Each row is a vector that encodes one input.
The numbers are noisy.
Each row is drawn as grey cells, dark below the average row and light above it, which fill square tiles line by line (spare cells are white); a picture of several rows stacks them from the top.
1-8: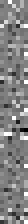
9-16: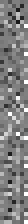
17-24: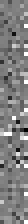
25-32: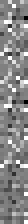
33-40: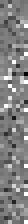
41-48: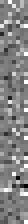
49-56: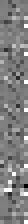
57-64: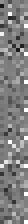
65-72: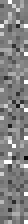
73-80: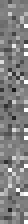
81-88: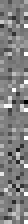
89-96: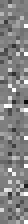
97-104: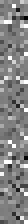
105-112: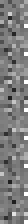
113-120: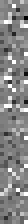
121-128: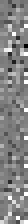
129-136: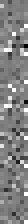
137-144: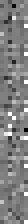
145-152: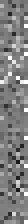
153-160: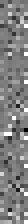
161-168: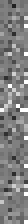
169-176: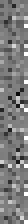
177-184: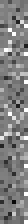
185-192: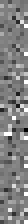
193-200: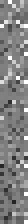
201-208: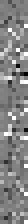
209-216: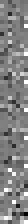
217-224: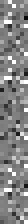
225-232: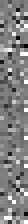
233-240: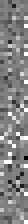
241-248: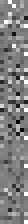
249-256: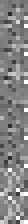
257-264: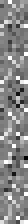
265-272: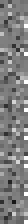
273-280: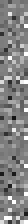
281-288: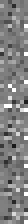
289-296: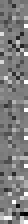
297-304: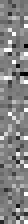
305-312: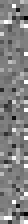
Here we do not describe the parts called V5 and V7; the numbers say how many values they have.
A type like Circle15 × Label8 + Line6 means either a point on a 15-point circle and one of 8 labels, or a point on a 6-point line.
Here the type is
(Bool × Bool × Bool × Bool × Line8 + V5 × V7) × Line9.
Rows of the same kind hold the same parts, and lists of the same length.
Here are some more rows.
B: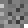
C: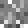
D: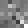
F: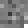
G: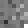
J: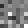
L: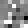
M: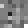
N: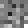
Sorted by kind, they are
B, D, F, G, J, M, N
C, L

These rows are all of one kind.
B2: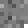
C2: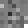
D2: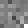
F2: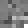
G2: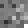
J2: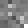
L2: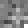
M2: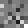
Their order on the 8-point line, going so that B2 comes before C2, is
G2, B2, D2, J2, L2, F2, C2, M2.
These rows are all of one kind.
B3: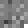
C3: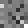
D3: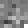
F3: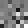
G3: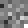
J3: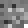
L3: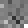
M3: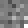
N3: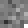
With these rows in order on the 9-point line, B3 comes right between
G3 and M3.
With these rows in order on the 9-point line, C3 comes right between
F3 and L3.
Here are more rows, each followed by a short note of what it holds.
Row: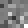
a point on an 8-point line, a point on a 9-point line and four true/false values
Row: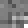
a point on an 8-point line, a point on a 9-point line and four true/false values
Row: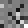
a point on an 8-point line, a point on a 9-point line and four true/false values
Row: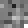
a point on an 8-point line, a point on a 9-point line and four true/false values
